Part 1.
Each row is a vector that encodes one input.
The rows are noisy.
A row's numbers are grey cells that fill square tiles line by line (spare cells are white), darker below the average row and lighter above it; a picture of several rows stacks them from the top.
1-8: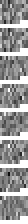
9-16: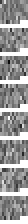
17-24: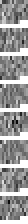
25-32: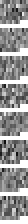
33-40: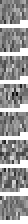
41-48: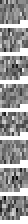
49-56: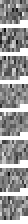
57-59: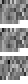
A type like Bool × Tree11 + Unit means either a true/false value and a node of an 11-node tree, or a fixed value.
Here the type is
Line8 + Tree8.
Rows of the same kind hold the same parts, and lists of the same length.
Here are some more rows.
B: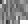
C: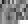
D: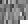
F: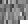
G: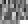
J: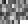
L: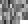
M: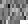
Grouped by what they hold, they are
B, D, F, L, M
C, G, J

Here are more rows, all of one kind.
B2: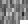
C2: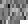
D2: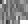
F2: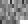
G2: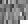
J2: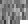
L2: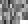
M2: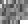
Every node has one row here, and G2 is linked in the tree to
B2, D2 and J2.
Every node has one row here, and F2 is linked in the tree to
B2.
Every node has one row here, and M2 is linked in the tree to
D2.
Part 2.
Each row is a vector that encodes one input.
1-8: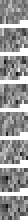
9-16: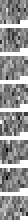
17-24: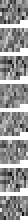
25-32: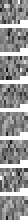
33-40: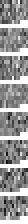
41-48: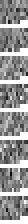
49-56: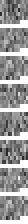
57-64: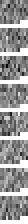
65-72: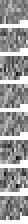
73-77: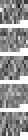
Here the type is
Line9 × (Tree11 + Unit).
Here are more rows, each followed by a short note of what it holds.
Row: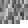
a point on a 9-point line
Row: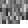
a point on a 9-point line and a node of an 11-node tree
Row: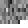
a point on a 9-point line and a node of an 11-node tree
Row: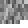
a point on a 9-point line
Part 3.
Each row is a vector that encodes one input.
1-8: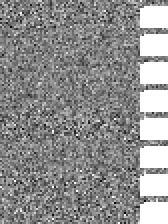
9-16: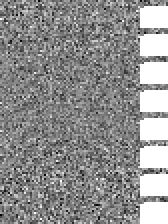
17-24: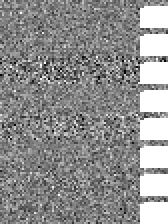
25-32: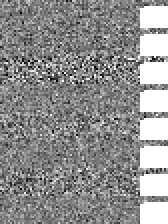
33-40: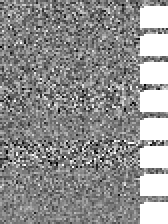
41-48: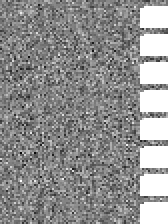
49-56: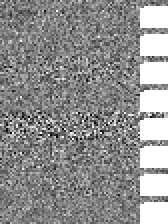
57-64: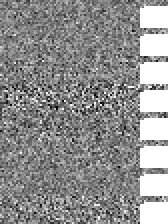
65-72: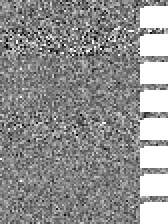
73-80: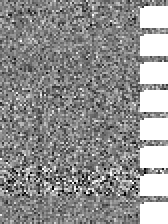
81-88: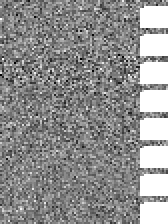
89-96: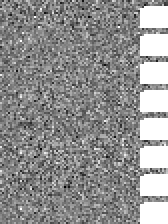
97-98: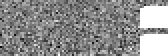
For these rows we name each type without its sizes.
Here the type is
List(Line).
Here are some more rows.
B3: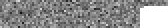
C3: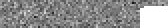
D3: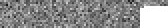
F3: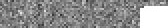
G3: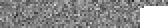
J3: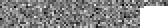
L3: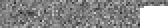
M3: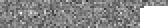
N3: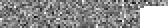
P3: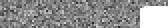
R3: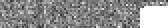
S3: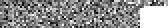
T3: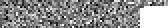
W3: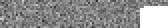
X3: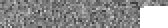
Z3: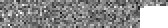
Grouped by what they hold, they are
B3, J3, L3
C3, D3, F3, G3, M3, N3, P3, R3, W3, X3, Z3
S3, T3

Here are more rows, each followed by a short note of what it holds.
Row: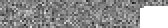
a list of one item
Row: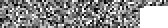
the empty list
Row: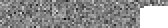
a list of two items
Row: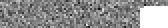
a list of two items
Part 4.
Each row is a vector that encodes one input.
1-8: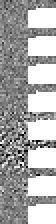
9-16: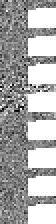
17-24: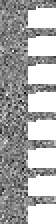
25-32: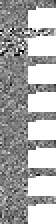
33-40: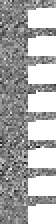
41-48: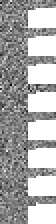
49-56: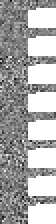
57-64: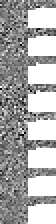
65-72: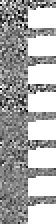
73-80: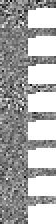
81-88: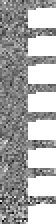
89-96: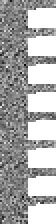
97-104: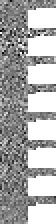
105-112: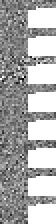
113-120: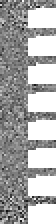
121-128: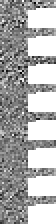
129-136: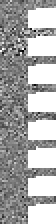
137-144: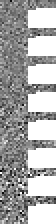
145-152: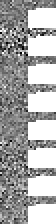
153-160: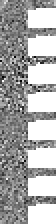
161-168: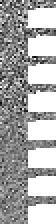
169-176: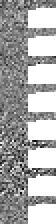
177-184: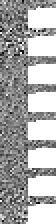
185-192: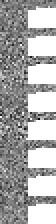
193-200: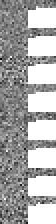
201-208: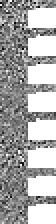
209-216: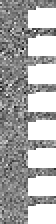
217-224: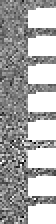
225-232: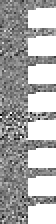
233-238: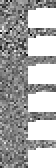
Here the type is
(Circle8 + Unit) × Line4.
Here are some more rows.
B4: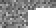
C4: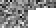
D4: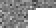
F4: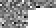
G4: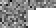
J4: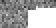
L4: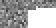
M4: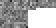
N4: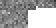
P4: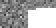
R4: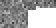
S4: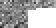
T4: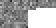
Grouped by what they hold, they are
B4, C4, D4, F4, G4, J4, L4, M4, N4, P4, R4, T4
S4

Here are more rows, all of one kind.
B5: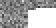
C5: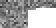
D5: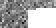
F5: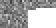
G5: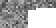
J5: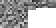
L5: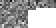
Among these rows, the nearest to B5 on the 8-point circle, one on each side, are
F5 and J5.
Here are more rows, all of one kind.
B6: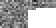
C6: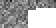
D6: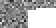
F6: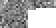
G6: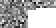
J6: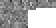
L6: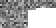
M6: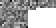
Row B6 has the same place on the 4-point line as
J6 and M6.
